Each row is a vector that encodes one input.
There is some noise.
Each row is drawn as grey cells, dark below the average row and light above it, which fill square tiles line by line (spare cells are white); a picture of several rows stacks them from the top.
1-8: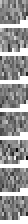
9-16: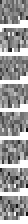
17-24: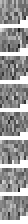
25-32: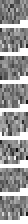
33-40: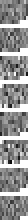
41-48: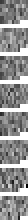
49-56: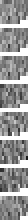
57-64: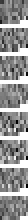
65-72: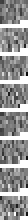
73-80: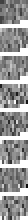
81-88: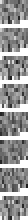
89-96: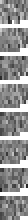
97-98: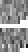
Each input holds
a point on an 11-point line.
